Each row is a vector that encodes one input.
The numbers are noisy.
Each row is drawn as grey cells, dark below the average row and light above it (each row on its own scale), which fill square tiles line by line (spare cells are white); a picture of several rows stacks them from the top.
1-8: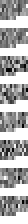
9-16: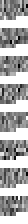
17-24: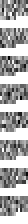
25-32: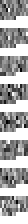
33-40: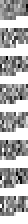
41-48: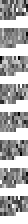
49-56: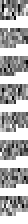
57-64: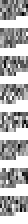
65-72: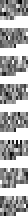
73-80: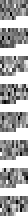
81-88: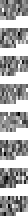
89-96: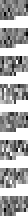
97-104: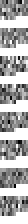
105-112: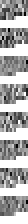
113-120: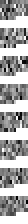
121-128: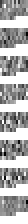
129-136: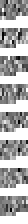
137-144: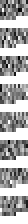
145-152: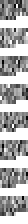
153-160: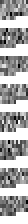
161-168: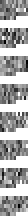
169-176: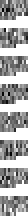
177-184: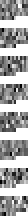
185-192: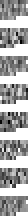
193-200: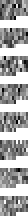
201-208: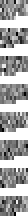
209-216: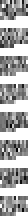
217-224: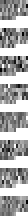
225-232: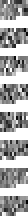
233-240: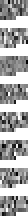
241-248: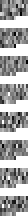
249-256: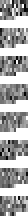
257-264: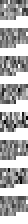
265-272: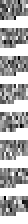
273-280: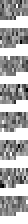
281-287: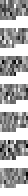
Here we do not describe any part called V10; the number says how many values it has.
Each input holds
one of 6 labels, together with either a point on a 5-point line, or a value of V10.
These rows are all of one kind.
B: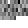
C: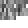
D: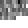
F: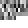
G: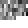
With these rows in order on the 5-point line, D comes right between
B and G.
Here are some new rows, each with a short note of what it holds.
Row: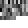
one of 6 labels and a value of V10
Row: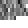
one of 6 labels and a point on a 5-point line
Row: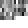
one of 6 labels and a point on a 5-point line
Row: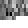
one of 6 labels and a value of V10
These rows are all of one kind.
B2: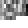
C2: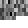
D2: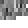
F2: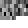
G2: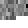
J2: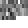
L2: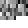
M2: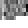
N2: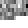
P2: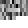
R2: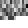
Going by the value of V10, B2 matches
G2, M2 and N2.
